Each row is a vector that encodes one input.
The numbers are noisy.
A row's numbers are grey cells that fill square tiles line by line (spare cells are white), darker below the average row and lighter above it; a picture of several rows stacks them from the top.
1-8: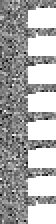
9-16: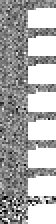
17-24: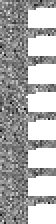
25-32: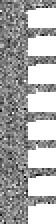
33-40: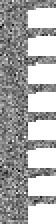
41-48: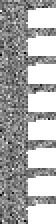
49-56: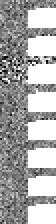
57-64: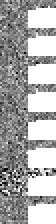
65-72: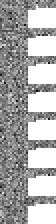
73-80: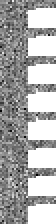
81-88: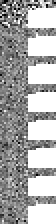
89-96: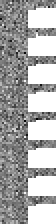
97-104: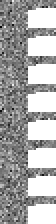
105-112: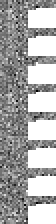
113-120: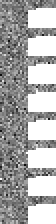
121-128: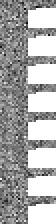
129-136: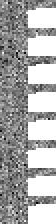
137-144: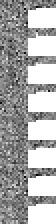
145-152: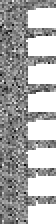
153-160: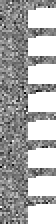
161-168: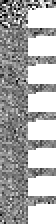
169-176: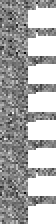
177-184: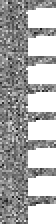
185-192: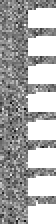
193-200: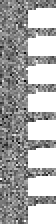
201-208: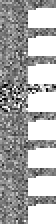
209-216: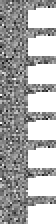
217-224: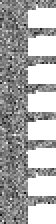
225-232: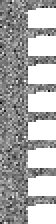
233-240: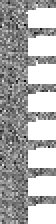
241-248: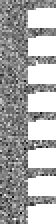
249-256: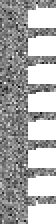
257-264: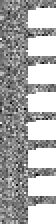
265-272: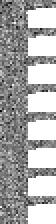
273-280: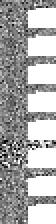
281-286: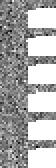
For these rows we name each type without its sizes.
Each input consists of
a list of points on a line.
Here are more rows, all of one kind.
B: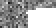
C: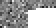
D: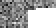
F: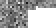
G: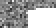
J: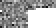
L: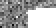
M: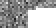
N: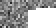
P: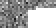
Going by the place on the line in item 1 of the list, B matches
F, L, M and P.
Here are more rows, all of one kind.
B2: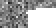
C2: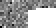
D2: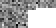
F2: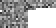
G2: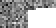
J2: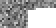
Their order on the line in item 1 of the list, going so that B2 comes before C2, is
D2, B2, J2, C2, F2, G2.
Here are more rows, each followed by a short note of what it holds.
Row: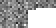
a list of one item
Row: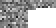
a list of two items
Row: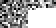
the empty list
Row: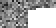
a list of one item
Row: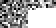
the empty list
